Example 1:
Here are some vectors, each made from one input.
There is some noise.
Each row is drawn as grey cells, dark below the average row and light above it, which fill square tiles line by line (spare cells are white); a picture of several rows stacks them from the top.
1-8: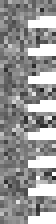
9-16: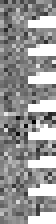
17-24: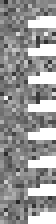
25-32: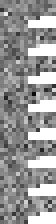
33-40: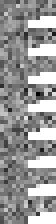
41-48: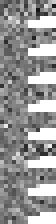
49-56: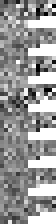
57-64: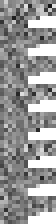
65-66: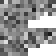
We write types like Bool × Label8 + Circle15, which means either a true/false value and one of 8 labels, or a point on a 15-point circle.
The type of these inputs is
Label6 + Tree7.
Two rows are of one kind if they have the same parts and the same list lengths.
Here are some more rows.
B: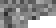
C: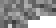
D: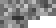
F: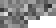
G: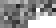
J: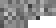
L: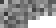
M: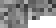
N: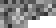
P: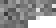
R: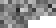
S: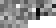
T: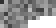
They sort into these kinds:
B, C, G, L, M, N, P, T
D, F, J, R, S

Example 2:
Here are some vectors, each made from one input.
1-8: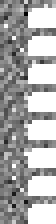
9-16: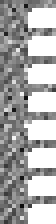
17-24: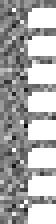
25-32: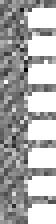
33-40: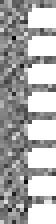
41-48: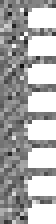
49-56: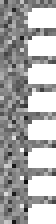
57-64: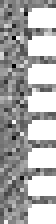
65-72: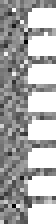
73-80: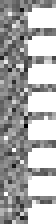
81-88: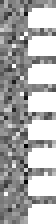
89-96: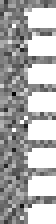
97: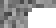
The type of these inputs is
Bool × Tree13.
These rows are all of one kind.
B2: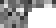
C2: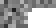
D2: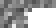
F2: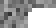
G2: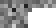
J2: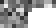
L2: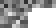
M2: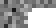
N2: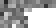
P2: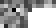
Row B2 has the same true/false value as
F2 and J2.
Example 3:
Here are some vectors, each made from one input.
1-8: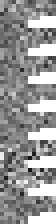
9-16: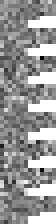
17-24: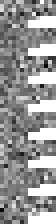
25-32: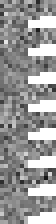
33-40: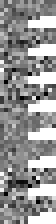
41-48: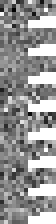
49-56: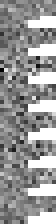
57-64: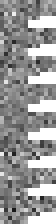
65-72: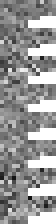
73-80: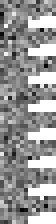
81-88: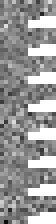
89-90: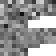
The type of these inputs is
Label7 + Tree11.
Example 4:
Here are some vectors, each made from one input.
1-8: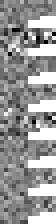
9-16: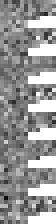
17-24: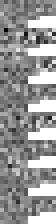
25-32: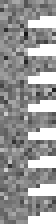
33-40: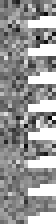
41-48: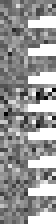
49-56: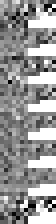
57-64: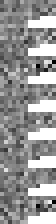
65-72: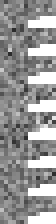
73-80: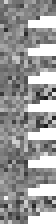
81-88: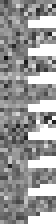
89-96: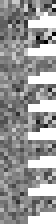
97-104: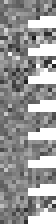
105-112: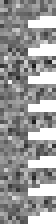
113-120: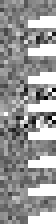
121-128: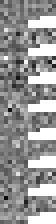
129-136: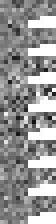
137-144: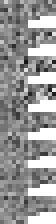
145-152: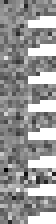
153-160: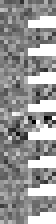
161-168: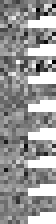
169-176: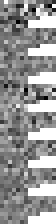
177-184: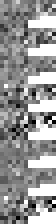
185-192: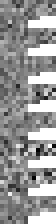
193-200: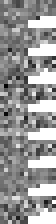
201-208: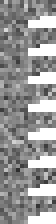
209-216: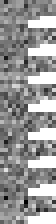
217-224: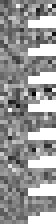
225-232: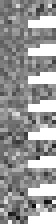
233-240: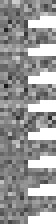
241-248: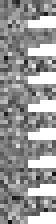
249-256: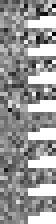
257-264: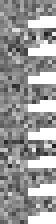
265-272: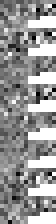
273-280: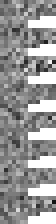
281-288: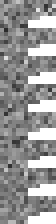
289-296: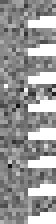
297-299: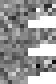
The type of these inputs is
Circle20 × (Tree7 + Unit).
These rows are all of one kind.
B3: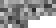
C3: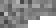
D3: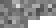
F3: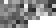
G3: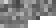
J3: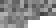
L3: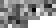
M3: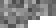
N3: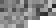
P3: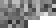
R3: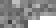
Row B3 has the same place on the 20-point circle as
J3, L3 and N3.
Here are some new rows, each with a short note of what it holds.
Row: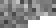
a point on a 20-point circle and a node of a 7-node tree
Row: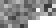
a point on a 20-point circle
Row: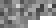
a point on a 20-point circle and a node of a 7-node tree
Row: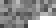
a point on a 20-point circle
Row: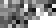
a point on a 20-point circle and a node of a 7-node tree
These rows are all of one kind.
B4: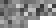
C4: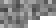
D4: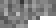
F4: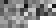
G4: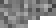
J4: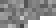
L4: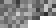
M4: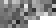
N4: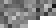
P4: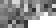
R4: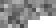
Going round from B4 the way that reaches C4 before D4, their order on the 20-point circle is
B4, F4, R4, J4, C4, L4, N4, G4, D4, M4, P4.
